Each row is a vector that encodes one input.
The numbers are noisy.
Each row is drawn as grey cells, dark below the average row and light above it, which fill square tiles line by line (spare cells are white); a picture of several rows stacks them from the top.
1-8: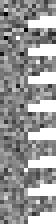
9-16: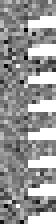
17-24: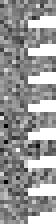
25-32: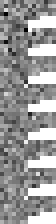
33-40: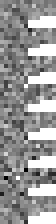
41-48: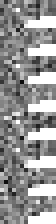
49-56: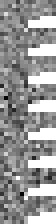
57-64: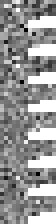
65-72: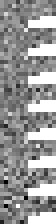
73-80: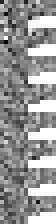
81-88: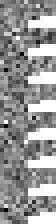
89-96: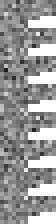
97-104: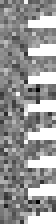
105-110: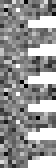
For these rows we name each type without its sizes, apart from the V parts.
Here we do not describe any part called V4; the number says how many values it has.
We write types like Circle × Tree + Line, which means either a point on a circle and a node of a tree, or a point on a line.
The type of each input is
(Line + V4) × Tree.
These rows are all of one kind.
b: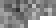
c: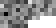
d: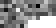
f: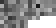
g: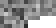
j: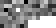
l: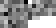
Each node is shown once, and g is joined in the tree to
b.
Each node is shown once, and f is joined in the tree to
b, c and d.
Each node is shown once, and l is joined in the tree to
c.
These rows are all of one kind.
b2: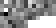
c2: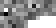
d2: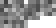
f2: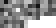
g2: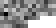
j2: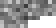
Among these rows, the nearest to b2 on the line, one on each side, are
g2 and j2.
